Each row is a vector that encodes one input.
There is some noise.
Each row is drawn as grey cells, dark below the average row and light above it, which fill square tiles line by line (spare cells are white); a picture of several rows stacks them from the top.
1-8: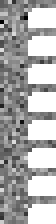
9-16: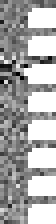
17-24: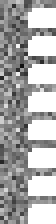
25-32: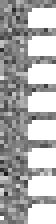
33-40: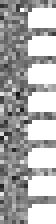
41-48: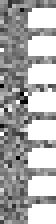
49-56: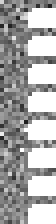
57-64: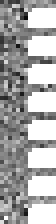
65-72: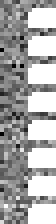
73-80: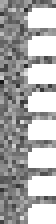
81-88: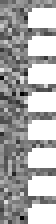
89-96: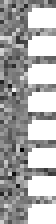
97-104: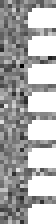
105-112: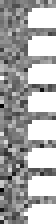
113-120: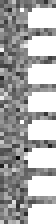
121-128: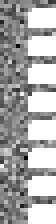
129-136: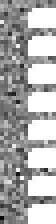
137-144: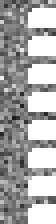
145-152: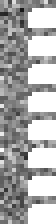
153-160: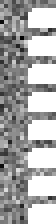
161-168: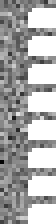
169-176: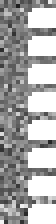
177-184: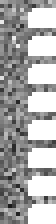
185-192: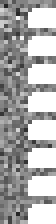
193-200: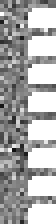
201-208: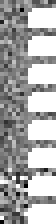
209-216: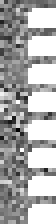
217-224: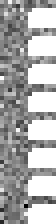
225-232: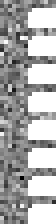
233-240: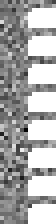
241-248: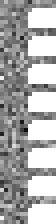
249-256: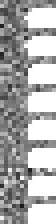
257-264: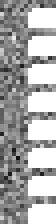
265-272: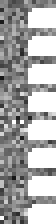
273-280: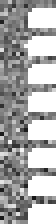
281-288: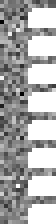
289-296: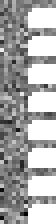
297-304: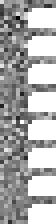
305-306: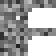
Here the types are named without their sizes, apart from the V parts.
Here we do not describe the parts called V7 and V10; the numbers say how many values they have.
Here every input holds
a point on a circle, a true/false value and a value of V10, together with either a node of a tree, or a value of V7.
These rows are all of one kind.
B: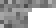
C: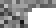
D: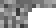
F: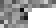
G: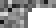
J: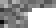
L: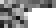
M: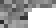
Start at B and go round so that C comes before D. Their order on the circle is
B, C, L, M, J, G, D, F.
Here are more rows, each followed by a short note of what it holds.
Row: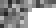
a point on a circle, a node of a tree, a true/false value and a value of V10
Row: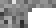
a point on a circle, a true/false value, a value of V7 and a value of V10
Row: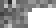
a point on a circle, a true/false value, a value of V7 and a value of V10
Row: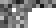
a point on a circle, a true/false value, a value of V7 and a value of V10
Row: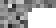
a point on a circle, a node of a tree, a true/false value and a value of V10
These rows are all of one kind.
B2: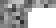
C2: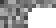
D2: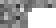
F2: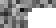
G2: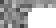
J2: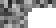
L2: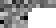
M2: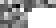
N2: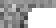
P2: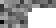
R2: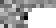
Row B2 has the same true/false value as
D2, L2, M2 and P2.
